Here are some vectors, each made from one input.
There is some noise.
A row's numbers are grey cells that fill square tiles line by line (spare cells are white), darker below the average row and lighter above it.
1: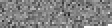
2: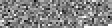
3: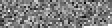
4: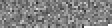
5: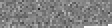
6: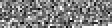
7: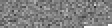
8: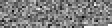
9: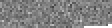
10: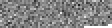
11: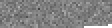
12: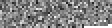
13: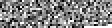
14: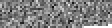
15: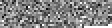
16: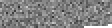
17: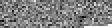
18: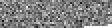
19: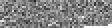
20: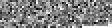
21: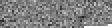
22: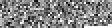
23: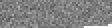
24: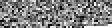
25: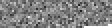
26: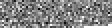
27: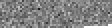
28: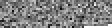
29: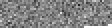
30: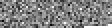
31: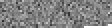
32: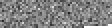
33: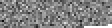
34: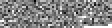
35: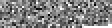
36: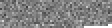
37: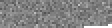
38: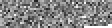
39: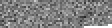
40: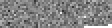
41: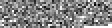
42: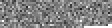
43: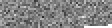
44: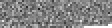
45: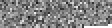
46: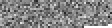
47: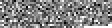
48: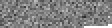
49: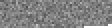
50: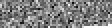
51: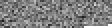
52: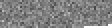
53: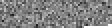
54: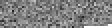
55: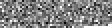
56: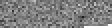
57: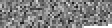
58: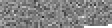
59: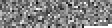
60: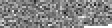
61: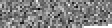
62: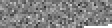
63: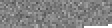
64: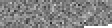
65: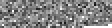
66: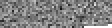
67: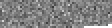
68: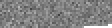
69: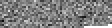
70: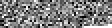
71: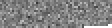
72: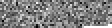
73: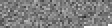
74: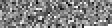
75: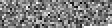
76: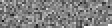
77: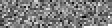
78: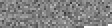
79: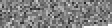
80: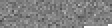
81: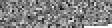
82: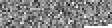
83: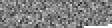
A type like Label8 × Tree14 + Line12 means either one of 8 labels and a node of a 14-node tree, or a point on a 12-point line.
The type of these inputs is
Line5 × (Tree8 + Unit) + Tree9.
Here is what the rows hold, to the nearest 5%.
About 60% of them hold a point on a 5-point line, together with either a fixed value, or a node of an 8-node tree. The rest hold a node of a 9-node tree.
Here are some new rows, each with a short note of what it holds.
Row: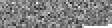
a node of a 9-node tree
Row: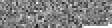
a node of a 9-node tree
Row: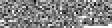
a node of a 9-node tree
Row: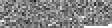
a node of a 9-node tree
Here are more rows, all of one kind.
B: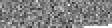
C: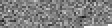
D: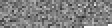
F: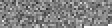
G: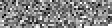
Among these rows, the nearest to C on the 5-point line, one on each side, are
F and G.
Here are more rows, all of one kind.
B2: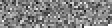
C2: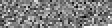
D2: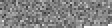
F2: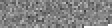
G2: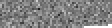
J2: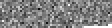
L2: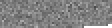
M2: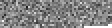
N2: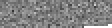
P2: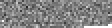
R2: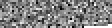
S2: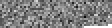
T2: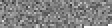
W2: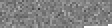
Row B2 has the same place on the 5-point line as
J2, S2 and T2.
